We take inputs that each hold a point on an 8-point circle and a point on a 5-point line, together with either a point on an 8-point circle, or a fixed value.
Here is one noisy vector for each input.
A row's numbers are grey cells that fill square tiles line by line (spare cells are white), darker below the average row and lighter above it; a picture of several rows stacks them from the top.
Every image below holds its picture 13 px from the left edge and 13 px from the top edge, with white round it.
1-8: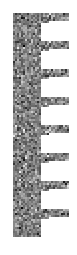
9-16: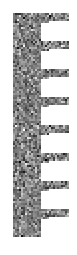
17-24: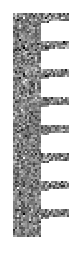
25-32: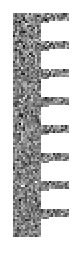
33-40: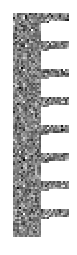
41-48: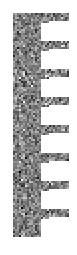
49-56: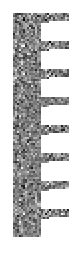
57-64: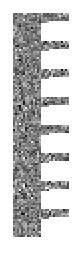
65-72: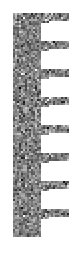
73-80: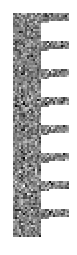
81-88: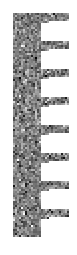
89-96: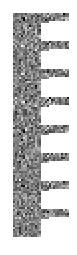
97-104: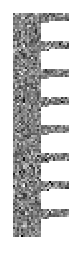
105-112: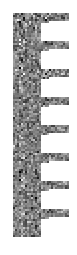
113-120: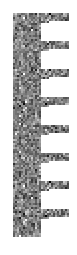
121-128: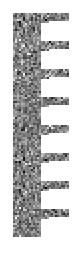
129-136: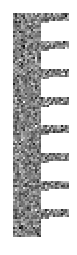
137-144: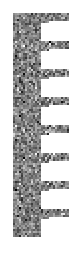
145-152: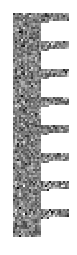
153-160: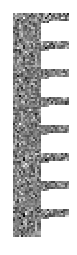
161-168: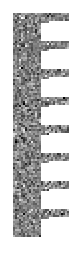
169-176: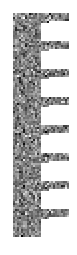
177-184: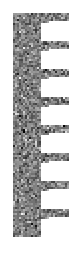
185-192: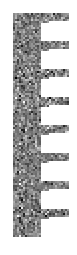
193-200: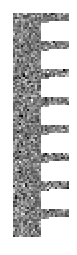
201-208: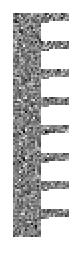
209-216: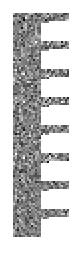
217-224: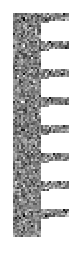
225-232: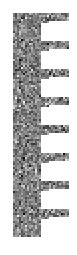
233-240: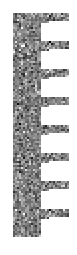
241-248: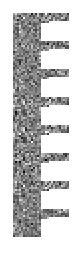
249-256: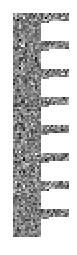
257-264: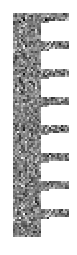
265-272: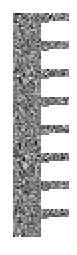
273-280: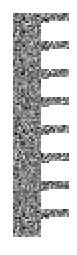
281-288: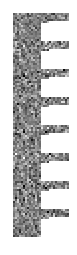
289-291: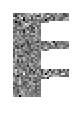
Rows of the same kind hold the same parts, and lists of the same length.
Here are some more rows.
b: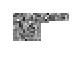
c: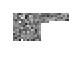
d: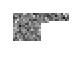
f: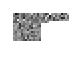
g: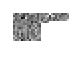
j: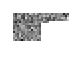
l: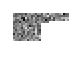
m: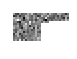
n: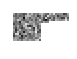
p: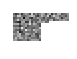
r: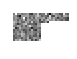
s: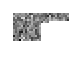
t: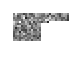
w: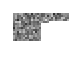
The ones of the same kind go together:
b, c, d, f, m, n, p, r, s, t
g, j, l, w

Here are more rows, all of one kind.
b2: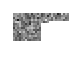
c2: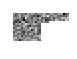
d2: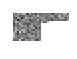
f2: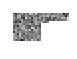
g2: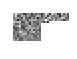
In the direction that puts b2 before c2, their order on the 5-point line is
g2, b2, d2, f2, c2.
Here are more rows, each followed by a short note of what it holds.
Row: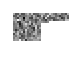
a point on each of two 8-point circles and a point on a 5-point line
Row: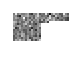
a point on each of two 8-point circles and a point on a 5-point line
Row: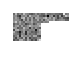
a point on each of two 8-point circles and a point on a 5-point line
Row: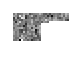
a point on each of two 8-point circles and a point on a 5-point line
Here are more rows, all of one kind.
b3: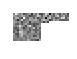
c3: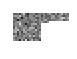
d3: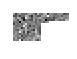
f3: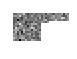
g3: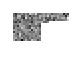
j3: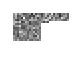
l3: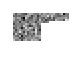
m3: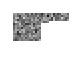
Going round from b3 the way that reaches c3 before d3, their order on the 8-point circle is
b3, g3, f3, c3, l3, j3, m3, d3.
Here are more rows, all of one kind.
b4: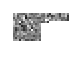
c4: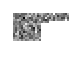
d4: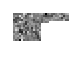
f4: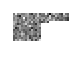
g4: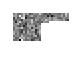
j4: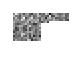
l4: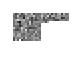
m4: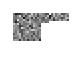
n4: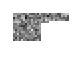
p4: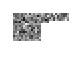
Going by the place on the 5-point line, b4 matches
f4 and j4.
